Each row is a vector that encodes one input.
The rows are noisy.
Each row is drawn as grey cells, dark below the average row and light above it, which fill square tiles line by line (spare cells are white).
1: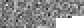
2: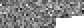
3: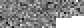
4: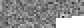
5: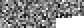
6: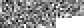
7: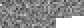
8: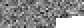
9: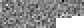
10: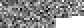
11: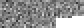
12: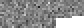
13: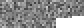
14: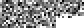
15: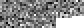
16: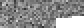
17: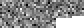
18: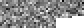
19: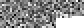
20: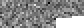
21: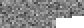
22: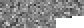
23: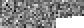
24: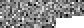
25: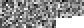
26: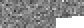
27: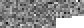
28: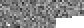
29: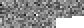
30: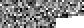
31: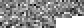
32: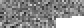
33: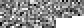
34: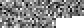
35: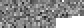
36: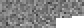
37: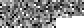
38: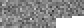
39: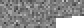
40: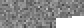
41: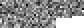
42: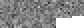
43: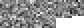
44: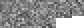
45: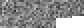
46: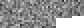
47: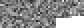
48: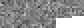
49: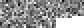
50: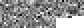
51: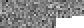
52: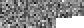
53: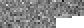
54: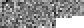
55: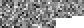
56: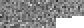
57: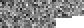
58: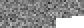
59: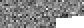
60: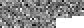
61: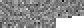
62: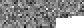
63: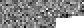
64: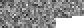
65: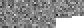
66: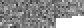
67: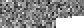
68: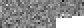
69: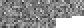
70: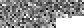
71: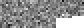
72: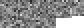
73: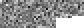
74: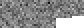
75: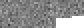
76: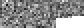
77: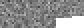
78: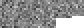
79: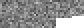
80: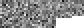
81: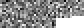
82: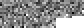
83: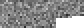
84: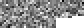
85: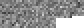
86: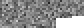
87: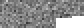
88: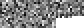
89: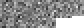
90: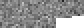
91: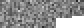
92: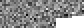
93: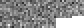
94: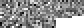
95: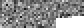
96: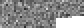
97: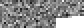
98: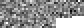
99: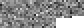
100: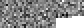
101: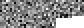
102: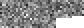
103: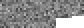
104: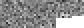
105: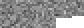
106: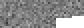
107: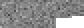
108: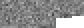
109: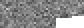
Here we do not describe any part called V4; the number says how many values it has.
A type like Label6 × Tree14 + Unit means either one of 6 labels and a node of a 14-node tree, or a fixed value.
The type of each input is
Label5 × V4 + List2(Circle5).
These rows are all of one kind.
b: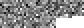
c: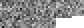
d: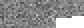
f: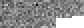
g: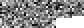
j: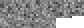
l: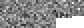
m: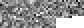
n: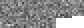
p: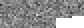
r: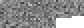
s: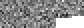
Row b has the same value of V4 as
c, f and g.
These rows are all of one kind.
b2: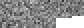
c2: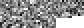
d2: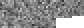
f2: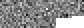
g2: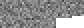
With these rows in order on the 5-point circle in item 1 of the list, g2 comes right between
b2 and c2.
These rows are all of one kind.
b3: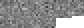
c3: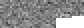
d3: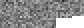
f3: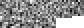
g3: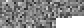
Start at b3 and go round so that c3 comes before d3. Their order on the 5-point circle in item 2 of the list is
b3, f3, c3, d3, g3.
